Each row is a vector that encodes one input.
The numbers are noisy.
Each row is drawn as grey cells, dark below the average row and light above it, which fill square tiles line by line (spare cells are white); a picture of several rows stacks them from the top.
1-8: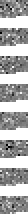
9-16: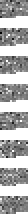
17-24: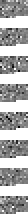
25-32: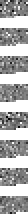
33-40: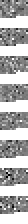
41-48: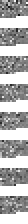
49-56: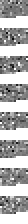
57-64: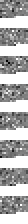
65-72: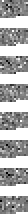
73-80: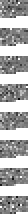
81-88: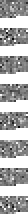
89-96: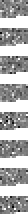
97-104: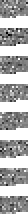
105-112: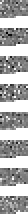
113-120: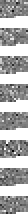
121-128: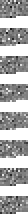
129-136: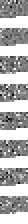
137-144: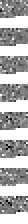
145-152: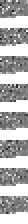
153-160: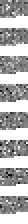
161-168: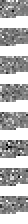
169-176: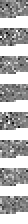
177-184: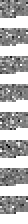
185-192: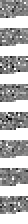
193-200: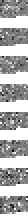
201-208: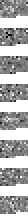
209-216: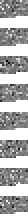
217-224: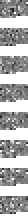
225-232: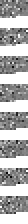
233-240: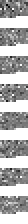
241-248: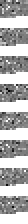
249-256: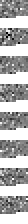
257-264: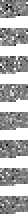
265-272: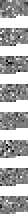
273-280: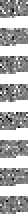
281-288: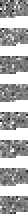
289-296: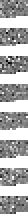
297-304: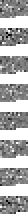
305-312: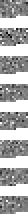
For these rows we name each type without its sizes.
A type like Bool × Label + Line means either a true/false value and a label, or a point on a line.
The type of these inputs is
Circle × (Circle + Unit) × (List(Line) + Tree).
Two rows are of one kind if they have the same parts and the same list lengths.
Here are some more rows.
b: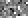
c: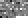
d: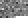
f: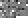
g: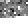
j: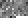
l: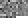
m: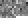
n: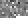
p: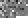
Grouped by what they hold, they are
b
c
d, j
f, p
g
l
m
n

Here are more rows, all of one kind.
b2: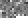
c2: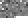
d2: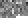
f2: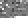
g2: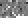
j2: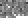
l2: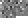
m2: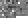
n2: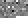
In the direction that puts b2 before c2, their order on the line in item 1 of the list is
n2, g2, j2, b2, l2, f2, c2, m2, d2.
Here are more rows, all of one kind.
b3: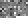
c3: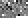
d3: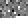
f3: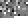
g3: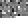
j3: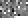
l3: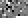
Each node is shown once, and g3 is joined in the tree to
b3, d3 and j3.
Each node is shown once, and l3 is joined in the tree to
d3.
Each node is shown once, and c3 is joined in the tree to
b3.
